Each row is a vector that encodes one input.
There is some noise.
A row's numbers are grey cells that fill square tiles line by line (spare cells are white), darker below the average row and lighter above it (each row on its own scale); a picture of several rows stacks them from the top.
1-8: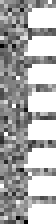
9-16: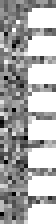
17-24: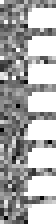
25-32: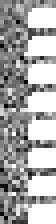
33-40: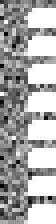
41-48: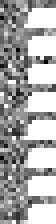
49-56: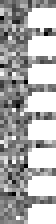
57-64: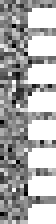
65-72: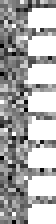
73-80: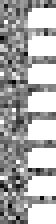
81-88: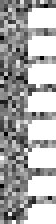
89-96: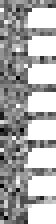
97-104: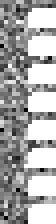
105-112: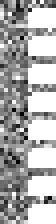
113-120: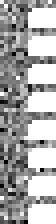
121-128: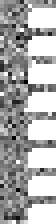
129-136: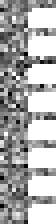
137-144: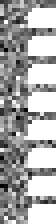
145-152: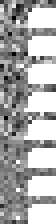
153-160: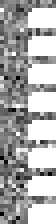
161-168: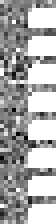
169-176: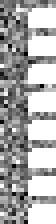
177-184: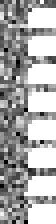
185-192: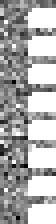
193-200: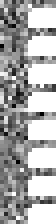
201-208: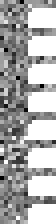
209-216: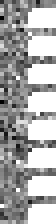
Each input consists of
a point on a 5-point circle and a true/false value, together with either one of 8 labels, or a point on a 7-point line.
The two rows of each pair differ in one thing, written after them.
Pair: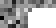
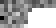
the true/false value
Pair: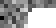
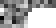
the label
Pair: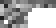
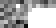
the true/false value
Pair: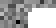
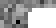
the label
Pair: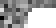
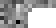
the true/false value
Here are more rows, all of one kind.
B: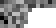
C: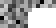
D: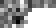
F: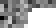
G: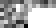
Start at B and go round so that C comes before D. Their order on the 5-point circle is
B, C, D, G, F.
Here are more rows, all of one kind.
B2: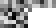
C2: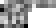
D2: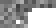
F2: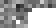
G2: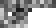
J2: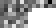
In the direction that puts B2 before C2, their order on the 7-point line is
B2, G2, F2, D2, C2, J2.
